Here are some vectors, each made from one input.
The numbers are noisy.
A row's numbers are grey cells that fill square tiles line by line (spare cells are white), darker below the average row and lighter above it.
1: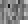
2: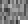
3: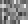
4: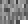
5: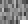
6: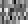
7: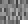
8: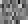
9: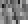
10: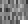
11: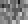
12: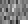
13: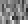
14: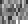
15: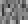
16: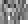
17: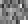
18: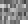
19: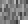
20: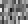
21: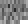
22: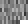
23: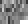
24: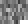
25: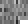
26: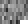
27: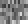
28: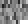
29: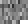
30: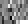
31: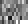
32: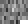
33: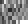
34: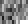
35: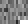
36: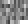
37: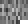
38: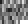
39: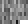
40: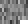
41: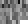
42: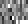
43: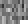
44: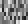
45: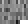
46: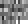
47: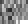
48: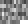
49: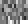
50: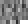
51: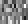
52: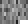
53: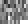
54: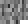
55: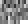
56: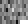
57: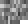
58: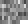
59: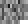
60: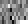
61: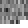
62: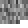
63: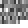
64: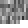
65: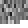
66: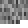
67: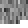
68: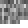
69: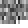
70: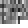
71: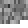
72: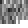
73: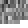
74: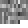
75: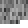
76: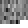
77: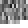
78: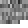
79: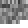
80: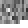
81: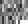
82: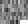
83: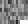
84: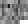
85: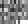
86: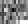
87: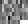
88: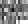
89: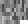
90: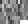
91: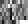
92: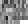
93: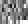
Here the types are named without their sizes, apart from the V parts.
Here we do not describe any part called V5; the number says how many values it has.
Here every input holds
a point on a line, together with either a point on a line, or a value of V5.
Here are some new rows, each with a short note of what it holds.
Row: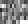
a point on each of two lines
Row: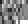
a point on each of two lines
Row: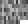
a point on each of two lines
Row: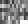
a point on each of two lines
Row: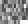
a point on a line and a value of V5
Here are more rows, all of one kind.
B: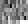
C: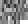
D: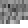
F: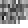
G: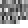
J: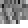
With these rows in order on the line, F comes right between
D and G.
